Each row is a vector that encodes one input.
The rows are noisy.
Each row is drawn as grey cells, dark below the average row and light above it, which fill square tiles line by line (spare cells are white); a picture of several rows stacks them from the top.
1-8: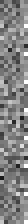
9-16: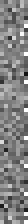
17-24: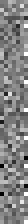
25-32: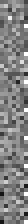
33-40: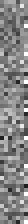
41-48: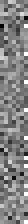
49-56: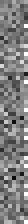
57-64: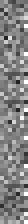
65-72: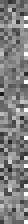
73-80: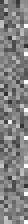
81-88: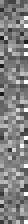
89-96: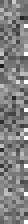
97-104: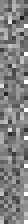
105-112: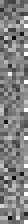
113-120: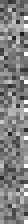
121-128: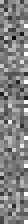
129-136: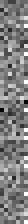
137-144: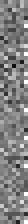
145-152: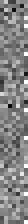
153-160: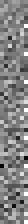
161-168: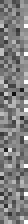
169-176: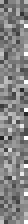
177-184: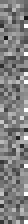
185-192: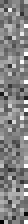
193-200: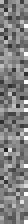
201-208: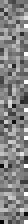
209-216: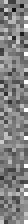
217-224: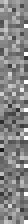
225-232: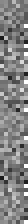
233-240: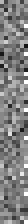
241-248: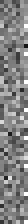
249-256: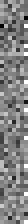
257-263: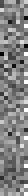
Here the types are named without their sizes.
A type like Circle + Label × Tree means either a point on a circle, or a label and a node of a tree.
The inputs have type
(Bool × Bool × Bool + Unit) × Tree.
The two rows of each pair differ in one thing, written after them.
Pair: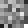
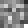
the node of the tree
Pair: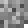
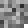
one of the three true/false values
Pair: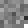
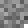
one of the three true/false values
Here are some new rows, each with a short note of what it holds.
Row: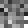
a node of a tree
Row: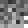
a node of a tree
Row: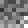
a node of a tree
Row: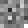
a node of a tree and three true/false values
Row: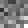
a node of a tree
